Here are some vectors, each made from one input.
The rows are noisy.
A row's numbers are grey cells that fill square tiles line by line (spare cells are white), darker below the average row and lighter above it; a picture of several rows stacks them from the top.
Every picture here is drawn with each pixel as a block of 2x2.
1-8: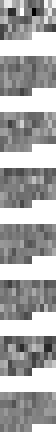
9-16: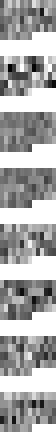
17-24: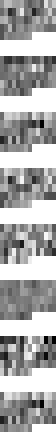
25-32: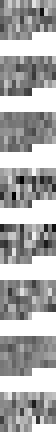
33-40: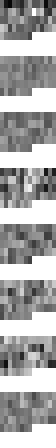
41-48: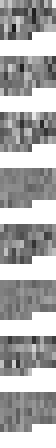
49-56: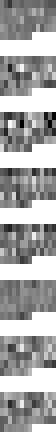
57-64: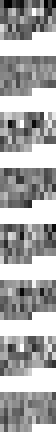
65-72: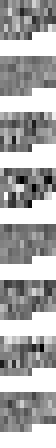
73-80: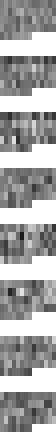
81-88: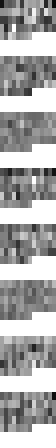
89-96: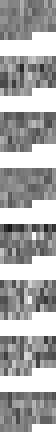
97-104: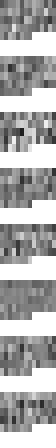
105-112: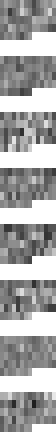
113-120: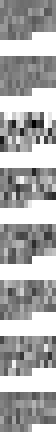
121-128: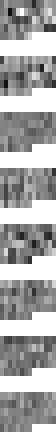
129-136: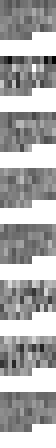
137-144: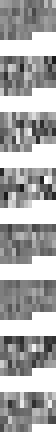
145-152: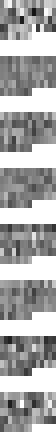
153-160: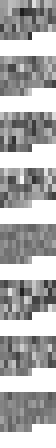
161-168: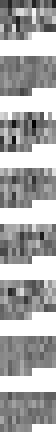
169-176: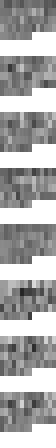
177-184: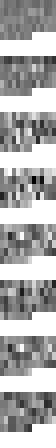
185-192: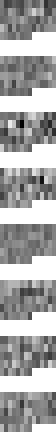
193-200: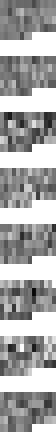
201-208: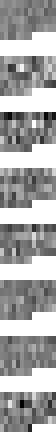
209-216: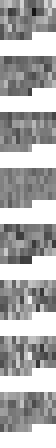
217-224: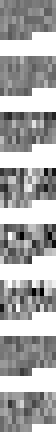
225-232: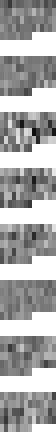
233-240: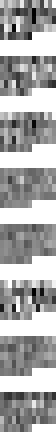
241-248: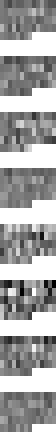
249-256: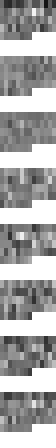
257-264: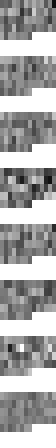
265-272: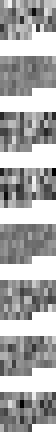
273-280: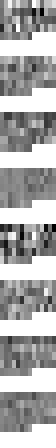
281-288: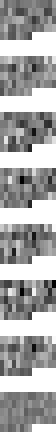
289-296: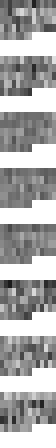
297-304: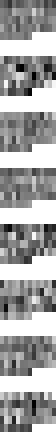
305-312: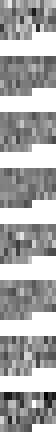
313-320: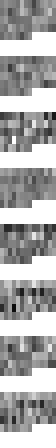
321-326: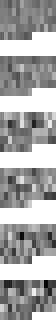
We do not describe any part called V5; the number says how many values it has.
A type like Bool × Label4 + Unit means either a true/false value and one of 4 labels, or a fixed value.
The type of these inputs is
Bool × Bool × Bool + Line9 × List2(V5).
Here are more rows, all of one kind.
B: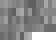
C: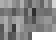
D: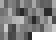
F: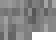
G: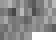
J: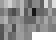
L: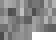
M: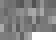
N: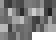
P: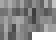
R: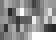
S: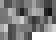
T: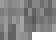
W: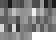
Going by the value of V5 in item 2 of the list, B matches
F, J, P and W.
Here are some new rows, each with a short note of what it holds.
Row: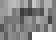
three true/false values
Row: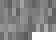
a point on a 9-point line, together with the empty list
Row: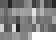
a point on a 9-point line, together with a list of two items
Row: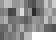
a point on a 9-point line, together with a list of two items
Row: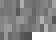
a point on a 9-point line, together with the empty list
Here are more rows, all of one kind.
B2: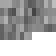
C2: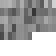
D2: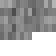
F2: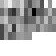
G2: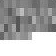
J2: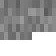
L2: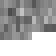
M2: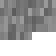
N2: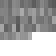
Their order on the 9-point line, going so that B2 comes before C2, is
M2, B2, D2, L2, J2, C2, G2, F2, N2.
